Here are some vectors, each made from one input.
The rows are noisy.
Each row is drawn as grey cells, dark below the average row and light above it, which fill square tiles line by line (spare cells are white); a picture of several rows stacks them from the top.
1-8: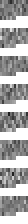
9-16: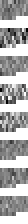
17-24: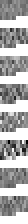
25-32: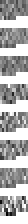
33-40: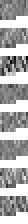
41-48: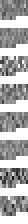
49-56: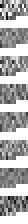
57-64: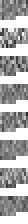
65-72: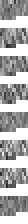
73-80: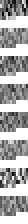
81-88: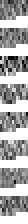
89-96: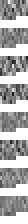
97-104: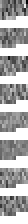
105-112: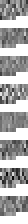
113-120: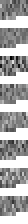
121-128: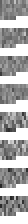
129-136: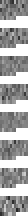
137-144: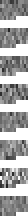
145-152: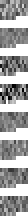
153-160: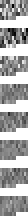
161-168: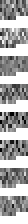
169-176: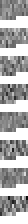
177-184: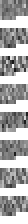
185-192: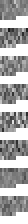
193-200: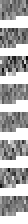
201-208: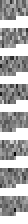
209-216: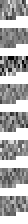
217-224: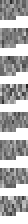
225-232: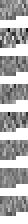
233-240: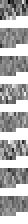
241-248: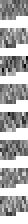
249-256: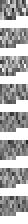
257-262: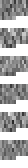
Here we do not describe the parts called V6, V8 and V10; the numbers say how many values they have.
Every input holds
either a point on a 5-point line, a value of V6, a value of V8 and a value of V10, or a list of up to two points on a 4-point line.
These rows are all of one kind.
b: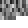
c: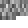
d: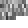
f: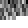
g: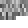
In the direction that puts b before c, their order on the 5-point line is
d, g, b, f, c.
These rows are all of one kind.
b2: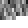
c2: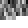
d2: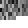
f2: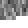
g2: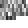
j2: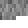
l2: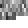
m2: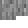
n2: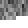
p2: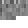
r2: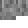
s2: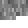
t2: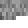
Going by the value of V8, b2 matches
m2, n2 and s2.
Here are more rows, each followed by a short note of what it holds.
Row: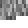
a point on a 5-point line, a value of V6, a value of V8 and a value of V10
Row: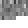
a list of one item
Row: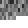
a point on a 5-point line, a value of V6, a value of V8 and a value of V10
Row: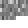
a list of two items
